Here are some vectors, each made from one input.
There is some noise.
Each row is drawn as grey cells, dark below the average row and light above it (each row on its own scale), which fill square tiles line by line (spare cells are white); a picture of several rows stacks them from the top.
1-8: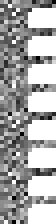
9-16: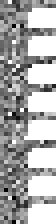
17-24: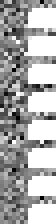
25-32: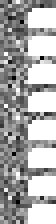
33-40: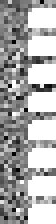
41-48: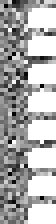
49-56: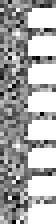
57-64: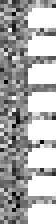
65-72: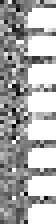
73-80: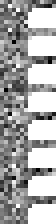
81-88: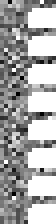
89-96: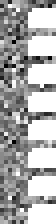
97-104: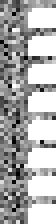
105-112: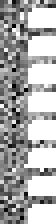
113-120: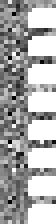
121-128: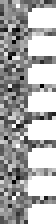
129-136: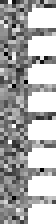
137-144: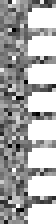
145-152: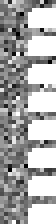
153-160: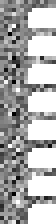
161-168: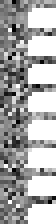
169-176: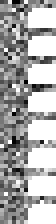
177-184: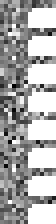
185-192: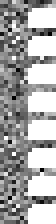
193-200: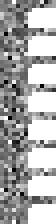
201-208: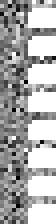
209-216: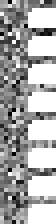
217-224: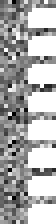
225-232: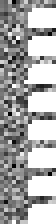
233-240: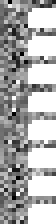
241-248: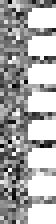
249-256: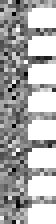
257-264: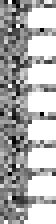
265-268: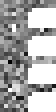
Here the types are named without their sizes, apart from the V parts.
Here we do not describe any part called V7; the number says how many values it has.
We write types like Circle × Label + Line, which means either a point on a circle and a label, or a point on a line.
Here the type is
Bool × (Line + V7).
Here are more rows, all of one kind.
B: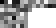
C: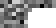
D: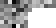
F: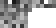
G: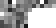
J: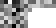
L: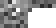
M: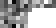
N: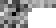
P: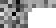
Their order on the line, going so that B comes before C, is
P, G, N, J, D, M, F, B, L, C.
